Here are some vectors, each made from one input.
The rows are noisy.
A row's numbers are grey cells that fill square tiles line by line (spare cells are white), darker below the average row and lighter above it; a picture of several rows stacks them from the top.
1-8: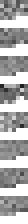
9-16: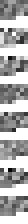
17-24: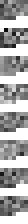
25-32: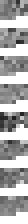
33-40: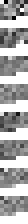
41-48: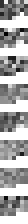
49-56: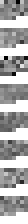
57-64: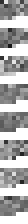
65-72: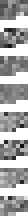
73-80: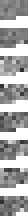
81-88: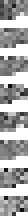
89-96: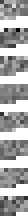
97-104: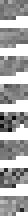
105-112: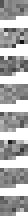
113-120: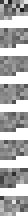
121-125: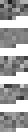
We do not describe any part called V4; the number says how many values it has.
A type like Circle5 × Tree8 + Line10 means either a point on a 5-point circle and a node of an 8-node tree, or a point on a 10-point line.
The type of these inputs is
Bool × Tree10 + V4.
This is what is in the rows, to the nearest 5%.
About 85% of them hold a node of a 10-node tree and a true/false value. The rest hold a value of V4.
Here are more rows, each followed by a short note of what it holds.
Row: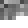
a node of a 10-node tree and a true/false value
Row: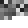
a value of V4
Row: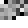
a node of a 10-node tree and a true/false value
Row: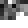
a node of a 10-node tree and a true/false value
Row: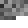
a node of a 10-node tree and a true/false value
